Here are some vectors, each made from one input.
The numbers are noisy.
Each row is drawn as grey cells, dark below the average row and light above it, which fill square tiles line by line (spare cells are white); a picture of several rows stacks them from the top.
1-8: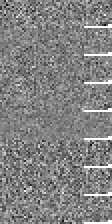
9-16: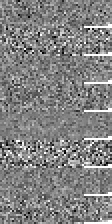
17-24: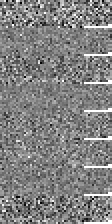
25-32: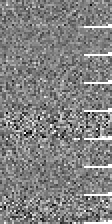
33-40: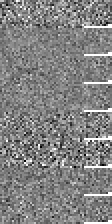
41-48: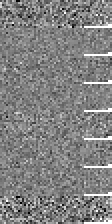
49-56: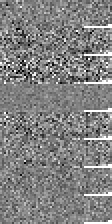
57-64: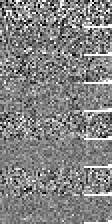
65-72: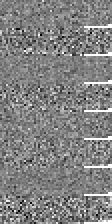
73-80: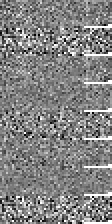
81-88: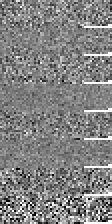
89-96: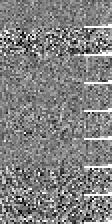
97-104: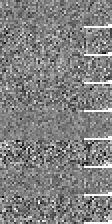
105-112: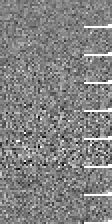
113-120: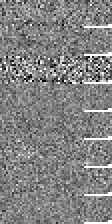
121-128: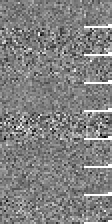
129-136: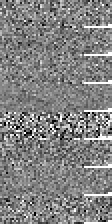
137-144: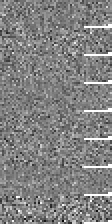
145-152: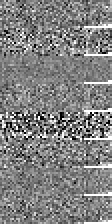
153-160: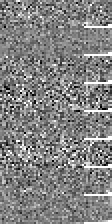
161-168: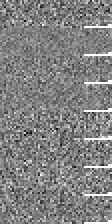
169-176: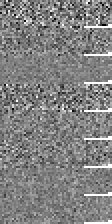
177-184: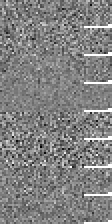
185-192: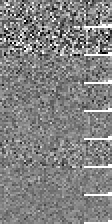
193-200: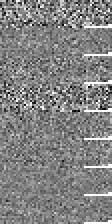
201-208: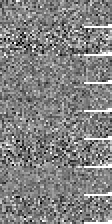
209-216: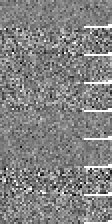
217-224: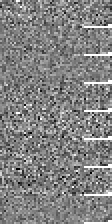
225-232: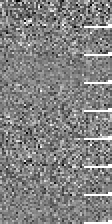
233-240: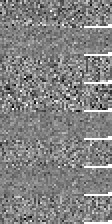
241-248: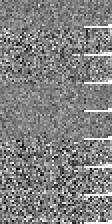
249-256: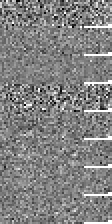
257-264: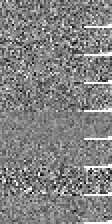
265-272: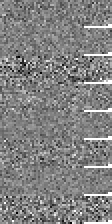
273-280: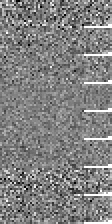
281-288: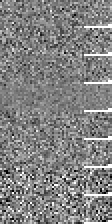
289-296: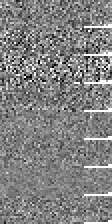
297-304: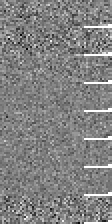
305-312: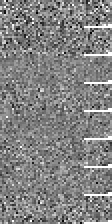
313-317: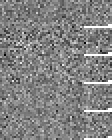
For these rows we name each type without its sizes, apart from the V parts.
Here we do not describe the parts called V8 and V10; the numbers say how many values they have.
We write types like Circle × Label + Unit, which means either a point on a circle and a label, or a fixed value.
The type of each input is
(Bool × Line + V8) × (Circle + V10).
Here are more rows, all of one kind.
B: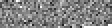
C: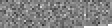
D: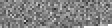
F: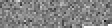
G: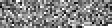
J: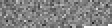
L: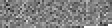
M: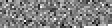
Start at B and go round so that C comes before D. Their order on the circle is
B, G, M, C, J, L, D, F.
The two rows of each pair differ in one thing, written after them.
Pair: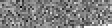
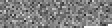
the value of V10
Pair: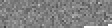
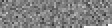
the value of V10
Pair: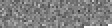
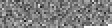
the place on the line
